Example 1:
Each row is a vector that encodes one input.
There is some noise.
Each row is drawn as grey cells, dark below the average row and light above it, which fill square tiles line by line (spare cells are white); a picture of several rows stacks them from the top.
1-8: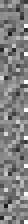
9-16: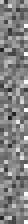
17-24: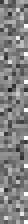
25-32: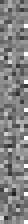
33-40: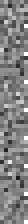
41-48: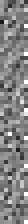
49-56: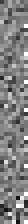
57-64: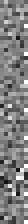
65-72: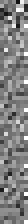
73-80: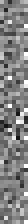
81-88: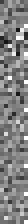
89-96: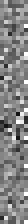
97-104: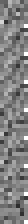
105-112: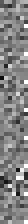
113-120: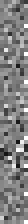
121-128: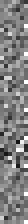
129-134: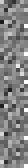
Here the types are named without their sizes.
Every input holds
a list of points on a line.
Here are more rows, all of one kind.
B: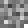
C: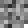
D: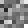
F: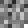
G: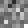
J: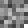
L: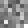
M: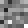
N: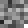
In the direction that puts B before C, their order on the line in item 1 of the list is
D, M, N, J, B, L, G, F, C.
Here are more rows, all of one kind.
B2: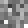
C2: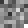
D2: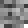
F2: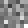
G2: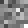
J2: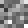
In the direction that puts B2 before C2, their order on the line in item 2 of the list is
B2, F2, J2, C2, G2, D2.
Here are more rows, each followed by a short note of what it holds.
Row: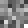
a list of two items
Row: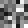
the empty list
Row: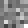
a list of two items
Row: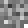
a list of two items
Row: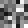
the empty list
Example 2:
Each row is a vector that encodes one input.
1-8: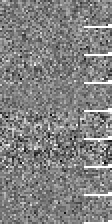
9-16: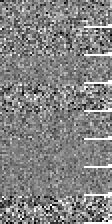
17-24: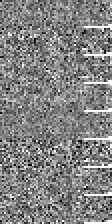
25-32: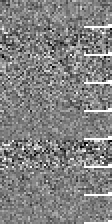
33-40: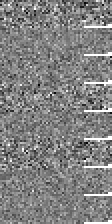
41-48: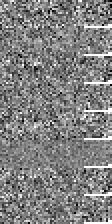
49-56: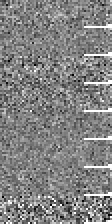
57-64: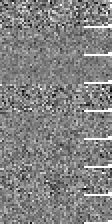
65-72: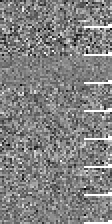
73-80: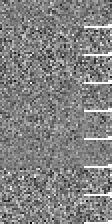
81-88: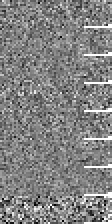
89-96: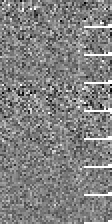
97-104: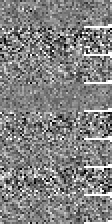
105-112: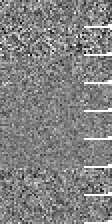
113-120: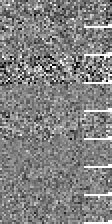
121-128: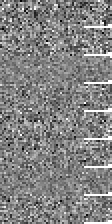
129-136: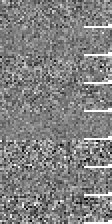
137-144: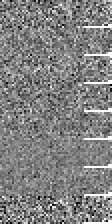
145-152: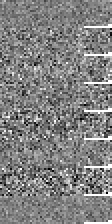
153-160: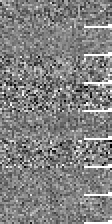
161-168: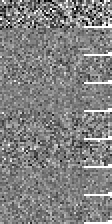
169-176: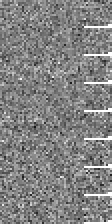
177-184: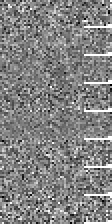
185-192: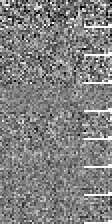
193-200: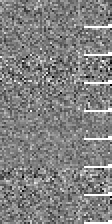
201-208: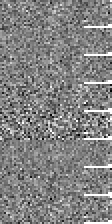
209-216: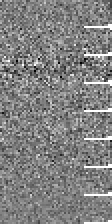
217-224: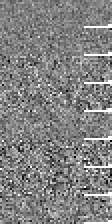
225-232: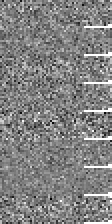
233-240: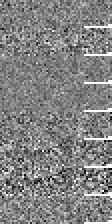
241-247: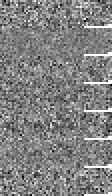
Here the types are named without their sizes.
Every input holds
a label, together with either a point on a circle, or a fixed value.
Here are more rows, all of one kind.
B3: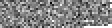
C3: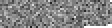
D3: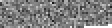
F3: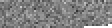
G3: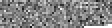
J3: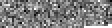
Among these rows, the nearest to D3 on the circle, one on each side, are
F3 and G3.
